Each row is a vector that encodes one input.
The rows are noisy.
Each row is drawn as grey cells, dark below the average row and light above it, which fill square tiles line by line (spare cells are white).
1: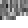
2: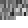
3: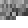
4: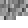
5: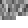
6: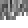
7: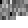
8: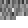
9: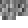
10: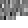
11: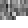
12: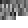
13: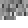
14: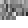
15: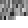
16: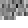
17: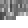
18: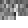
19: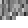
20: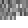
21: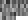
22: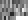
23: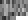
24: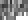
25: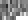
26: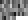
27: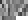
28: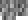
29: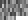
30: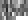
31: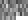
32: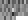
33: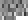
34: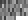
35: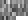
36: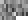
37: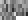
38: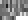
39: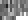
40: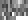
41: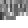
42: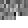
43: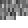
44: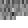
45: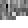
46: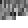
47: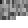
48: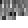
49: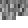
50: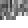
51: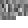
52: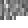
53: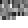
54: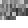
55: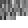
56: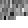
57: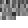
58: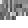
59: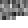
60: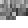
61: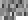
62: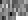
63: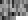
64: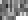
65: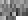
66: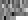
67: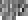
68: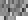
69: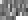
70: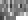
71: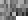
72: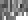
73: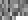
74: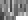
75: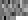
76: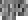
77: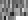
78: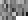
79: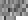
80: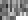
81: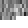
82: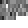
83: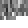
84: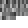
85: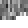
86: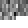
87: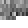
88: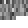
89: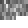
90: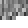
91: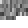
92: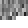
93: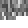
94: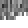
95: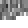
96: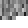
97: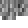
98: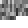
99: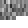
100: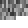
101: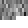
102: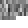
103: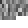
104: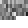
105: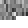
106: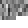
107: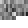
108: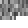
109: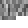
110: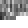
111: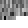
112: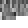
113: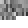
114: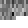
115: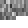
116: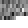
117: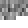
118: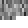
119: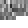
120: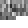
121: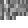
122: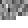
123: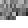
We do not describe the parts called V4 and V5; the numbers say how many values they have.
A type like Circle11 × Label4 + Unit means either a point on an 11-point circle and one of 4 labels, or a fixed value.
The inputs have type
Bool × V5 + (Circle6 + Unit) × V4.
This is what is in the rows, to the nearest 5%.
About 40% of them hold a true/false value and a value of V5. The rest hold a value of V4, together with either a point on a 6-point circle, or a fixed value.
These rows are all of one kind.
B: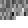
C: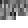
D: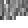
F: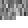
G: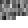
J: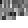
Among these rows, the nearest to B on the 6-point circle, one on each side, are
D and G.
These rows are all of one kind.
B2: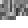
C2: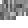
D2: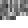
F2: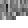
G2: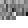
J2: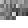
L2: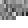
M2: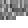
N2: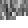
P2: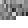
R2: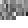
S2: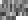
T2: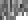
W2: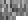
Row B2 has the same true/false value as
C2, D2, S2 and T2.
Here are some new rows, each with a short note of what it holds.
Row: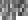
a value of V4
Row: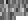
a point on a 6-point circle and a value of V4
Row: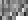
a point on a 6-point circle and a value of V4
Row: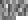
a value of V4
